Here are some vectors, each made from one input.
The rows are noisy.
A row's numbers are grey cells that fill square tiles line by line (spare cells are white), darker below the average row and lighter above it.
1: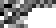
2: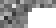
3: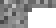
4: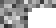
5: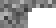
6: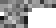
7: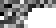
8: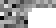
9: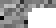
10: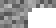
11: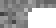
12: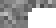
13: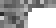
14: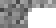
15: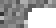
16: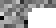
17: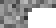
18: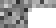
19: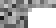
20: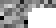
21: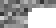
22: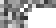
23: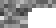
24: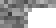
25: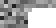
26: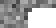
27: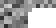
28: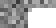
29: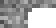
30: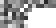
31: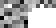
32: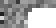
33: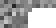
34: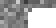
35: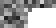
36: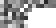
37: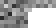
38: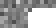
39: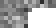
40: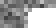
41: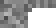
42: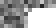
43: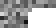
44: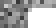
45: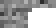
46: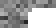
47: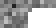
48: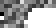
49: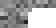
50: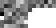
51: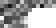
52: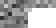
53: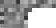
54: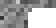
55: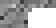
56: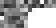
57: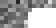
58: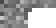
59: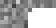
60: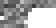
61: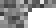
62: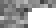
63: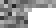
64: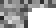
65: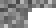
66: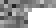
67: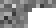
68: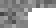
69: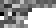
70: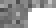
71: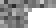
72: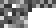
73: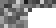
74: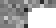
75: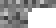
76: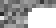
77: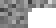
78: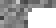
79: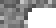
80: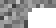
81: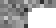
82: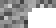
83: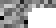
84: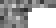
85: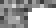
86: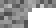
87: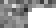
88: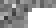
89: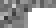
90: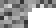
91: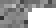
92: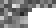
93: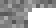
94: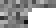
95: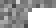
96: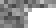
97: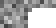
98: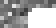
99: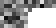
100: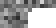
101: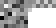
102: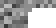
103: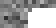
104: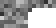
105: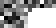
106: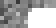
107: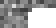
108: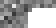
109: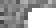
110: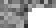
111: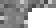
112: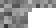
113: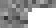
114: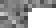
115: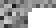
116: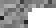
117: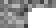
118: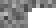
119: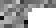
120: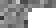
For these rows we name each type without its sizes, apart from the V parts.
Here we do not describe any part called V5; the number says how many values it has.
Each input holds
a list of items, each a true/false value and a value of V5.
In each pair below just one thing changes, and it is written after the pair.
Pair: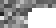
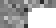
the value of V5 in item 2 of the list
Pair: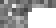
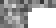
the true/false value in item 2 of the list
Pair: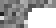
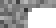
the value of V5 in item 2 of the list
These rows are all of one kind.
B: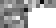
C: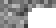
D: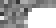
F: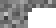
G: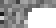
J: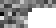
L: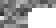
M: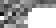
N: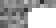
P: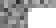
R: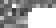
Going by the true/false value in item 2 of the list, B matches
C and J.
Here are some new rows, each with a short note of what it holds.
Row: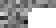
a list of one item
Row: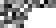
the empty list
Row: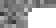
a list of one item
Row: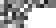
the empty list
